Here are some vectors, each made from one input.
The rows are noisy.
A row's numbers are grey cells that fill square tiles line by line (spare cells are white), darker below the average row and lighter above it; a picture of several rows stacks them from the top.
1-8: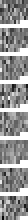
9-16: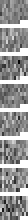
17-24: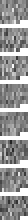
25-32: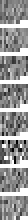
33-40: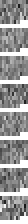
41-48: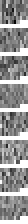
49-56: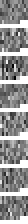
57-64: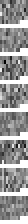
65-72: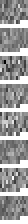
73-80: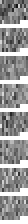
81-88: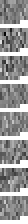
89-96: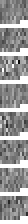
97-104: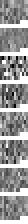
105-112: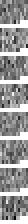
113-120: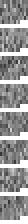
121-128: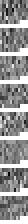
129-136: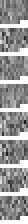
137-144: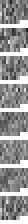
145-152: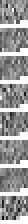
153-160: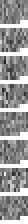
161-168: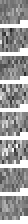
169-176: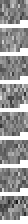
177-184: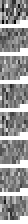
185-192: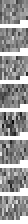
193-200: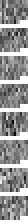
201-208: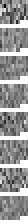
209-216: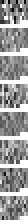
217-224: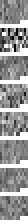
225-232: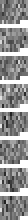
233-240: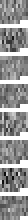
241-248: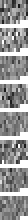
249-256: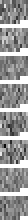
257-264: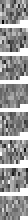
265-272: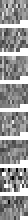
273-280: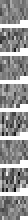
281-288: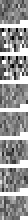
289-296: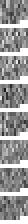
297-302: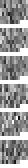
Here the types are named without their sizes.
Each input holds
a list of points on a line.
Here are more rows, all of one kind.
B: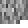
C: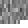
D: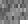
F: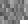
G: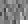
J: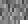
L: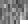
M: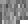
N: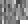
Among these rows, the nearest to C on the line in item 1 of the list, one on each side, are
F and J.
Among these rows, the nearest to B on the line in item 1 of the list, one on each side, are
D and J.
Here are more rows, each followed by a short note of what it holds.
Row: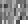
a list of two items
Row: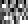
the empty list
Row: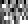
the empty list
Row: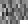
a list of one item
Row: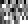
the empty list
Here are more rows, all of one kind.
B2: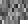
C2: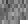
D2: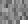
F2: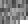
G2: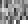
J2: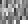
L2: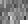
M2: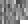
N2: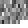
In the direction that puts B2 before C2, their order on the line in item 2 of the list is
N2, M2, B2, L2, D2, C2, G2, J2, F2.
